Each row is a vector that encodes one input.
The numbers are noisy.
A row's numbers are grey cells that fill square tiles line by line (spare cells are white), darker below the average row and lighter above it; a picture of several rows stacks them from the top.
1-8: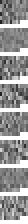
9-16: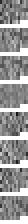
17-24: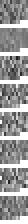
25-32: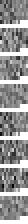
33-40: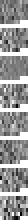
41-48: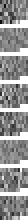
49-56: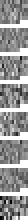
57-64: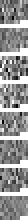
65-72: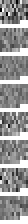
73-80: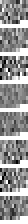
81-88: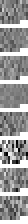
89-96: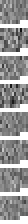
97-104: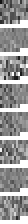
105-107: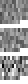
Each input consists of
either a point on a 7-point line, or a node of an 11-node tree.
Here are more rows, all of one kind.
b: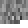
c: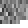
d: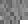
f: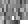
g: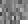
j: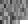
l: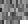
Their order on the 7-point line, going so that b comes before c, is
f, g, b, d, l, c, j.
